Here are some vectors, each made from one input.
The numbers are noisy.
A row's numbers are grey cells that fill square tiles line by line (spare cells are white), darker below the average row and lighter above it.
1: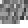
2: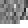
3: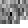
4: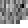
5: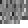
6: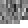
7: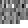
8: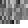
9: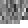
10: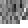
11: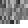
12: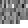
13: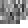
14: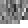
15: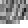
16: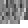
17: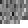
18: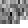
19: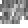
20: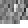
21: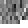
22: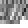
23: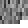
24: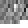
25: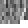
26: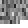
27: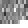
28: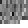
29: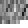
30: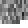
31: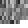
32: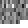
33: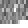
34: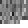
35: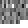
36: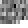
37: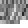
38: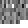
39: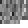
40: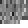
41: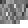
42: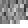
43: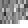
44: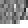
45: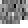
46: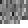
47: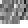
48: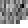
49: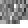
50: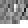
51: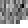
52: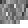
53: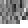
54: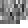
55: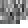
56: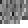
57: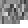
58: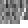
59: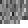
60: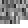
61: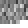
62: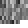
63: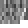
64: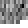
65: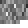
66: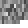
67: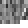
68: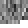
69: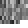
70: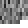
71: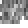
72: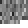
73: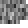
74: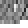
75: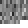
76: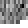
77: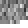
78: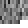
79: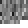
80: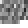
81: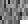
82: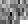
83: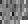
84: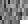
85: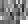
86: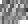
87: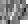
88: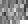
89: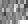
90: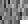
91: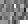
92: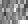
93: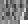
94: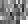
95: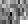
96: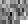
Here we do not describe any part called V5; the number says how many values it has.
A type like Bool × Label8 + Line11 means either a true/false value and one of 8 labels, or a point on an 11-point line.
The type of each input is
Line6 + (Tree7 + Unit) × V5.
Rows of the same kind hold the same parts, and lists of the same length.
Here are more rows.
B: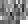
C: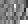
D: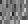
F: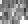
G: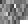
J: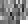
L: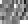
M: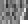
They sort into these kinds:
B, J
C, F, G, L
D, M

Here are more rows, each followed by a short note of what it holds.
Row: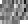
a node of a 7-node tree and a value of V5
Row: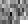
a point on a 6-point line
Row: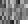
a point on a 6-point line
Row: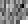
a point on a 6-point line
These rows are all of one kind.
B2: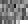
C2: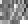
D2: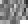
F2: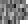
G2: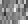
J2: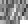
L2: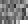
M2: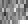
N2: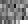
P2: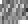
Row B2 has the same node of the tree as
F2, L2 and N2.
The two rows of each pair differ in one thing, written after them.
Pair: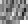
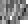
the value of V5
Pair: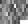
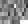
the value of V5
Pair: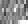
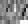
the node of the tree
